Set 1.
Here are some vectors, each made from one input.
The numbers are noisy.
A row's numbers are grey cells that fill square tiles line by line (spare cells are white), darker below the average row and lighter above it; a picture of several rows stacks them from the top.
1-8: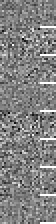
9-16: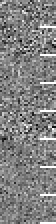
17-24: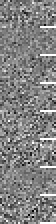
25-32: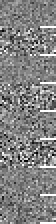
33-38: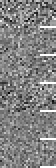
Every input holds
a point on a 6-point line and a true/false value.
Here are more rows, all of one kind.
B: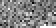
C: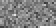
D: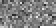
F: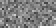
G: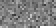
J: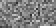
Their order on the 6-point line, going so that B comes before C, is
G, D, B, J, C, F.
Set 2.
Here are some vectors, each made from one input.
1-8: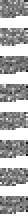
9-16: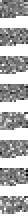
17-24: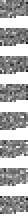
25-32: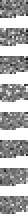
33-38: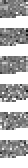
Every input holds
either a point on a 4-point line, or a point on a 6-point line.
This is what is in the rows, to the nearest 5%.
About 45% of them hold a point on a 4-point line. The rest hold a point on a 6-point line.
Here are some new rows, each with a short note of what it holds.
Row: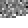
a point on a 6-point line
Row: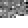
a point on a 4-point line
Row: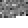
a point on a 4-point line
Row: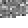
a point on a 6-point line
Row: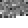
a point on a 4-point line
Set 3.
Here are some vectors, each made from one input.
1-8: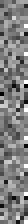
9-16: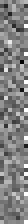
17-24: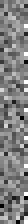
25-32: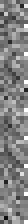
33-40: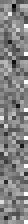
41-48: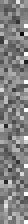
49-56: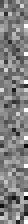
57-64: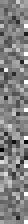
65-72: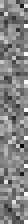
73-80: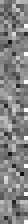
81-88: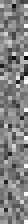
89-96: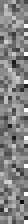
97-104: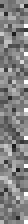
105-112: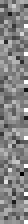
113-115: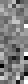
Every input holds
a list of up to two points on a 6-point circle.
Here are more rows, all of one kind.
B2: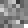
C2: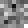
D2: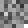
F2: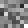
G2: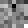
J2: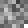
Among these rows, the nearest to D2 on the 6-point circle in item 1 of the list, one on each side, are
B2 and F2.
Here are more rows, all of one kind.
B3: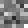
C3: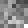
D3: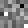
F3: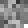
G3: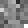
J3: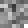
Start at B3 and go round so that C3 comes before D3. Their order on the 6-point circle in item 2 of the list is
B3, G3, F3, C3, J3, D3.
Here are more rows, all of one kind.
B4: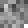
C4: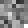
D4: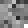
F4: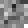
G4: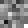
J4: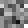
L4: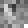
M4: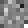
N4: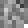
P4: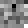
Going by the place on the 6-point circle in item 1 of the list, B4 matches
C4, D4 and L4.
